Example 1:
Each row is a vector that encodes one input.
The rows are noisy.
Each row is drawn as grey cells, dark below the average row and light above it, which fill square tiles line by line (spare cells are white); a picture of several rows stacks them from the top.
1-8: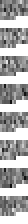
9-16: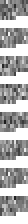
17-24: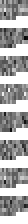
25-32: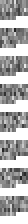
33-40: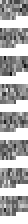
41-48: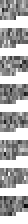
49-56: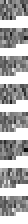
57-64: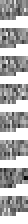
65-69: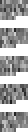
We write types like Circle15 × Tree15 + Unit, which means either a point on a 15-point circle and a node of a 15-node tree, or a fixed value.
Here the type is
Circle8 + Circle9 + Unit.
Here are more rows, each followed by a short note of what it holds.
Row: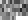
a fixed value
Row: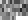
a fixed value
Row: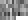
a point on a 9-point circle
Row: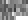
a point on an 8-point circle
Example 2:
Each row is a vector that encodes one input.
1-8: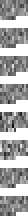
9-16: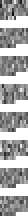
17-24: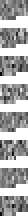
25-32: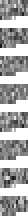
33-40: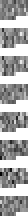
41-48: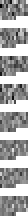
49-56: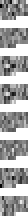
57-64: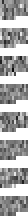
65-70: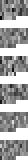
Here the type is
Circle9 + Line7 × Line7.
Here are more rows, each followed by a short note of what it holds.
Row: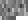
a point on each of two 7-point lines
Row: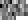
a point on a 9-point circle
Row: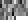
a point on a 9-point circle
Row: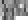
a point on a 9-point circle
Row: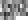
a point on a 9-point circle
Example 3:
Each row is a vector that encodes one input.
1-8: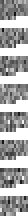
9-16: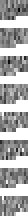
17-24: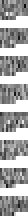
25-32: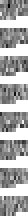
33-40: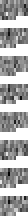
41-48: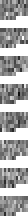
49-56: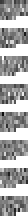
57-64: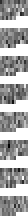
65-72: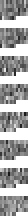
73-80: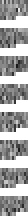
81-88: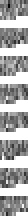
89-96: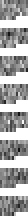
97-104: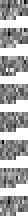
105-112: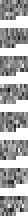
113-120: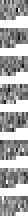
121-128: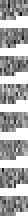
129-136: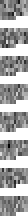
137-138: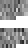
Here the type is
Label7 × (Tree18 + Unit).
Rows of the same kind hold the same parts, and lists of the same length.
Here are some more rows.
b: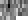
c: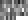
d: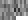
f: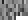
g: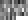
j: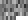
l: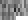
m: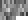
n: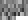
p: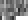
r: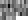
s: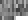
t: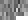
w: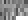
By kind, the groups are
b, c, g, j, p, t
d, f, l, m, n, r, s, w

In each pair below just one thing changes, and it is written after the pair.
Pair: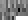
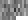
the label
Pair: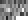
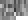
the label
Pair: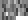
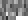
the node of the tree
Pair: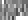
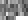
the label
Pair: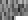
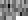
the label
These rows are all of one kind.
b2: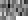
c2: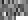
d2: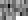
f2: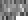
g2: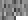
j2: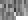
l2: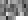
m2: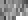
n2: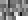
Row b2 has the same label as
d2 and n2.
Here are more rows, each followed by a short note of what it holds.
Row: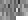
one of 7 labels
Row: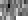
one of 7 labels
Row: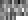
one of 7 labels
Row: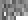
one of 7 labels and a node of an 18-node tree
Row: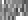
one of 7 labels and a node of an 18-node tree
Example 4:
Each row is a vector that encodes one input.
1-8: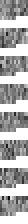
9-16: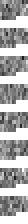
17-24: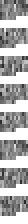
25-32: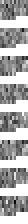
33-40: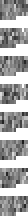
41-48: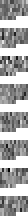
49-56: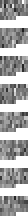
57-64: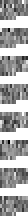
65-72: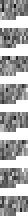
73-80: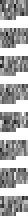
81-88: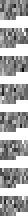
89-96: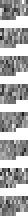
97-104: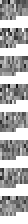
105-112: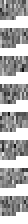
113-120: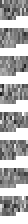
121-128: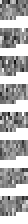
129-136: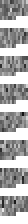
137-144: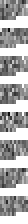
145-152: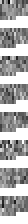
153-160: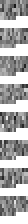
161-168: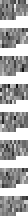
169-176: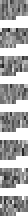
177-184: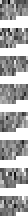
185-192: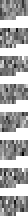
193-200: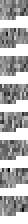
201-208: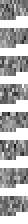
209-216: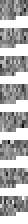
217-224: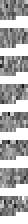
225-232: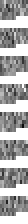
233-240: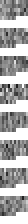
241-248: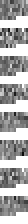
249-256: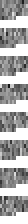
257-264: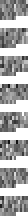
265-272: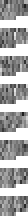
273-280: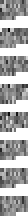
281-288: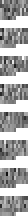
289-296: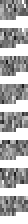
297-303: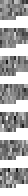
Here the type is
Line7 × Tree7.
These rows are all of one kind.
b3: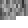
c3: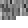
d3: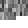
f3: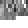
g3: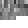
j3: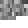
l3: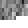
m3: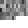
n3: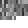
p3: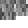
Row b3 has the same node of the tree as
g3, l3 and n3.
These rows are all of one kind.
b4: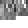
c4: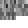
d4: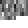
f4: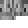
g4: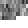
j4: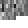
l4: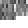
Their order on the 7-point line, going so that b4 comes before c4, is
b4, d4, j4, c4, l4, f4, g4.
